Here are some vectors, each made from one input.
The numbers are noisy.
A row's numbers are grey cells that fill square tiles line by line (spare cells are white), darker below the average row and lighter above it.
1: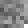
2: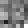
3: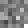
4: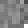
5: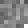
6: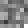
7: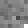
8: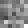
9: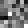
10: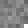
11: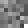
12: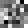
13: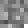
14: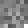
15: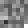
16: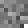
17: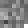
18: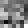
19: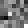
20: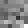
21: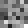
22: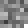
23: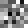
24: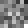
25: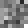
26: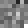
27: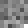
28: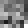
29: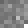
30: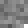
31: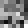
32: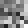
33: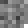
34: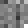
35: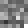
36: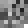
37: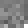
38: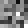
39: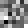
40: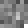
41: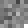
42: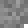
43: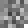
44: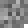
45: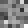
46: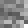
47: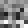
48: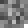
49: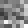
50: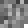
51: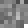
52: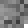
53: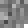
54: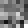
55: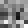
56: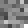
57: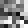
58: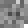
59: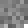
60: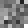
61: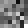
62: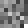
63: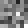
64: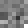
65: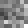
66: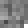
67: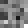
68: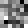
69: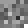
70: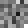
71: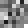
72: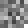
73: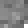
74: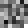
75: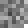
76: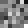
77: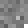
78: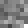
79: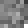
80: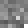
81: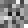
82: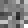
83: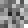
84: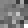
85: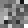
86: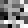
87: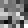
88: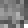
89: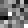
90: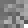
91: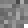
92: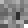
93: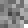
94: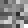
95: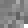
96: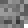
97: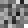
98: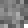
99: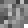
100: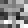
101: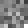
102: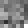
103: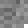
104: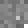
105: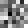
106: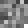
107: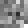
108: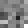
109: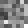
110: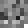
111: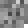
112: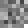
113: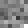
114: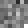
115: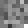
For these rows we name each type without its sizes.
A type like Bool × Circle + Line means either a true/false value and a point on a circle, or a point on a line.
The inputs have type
Bool × Bool × Bool × Bool + List(Line).
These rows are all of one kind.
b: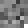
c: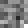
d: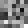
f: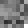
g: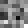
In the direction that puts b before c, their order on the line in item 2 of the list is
b, f, g, c, d.
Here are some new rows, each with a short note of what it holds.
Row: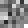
four true/false values
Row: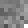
four true/false values
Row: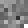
a list of one item
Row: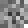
four true/false values
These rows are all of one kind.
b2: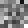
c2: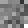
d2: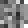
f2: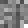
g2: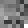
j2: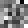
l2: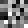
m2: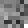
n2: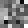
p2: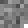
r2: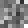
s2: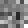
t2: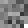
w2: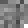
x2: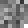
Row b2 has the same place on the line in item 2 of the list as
f2, p2, w2 and x2.
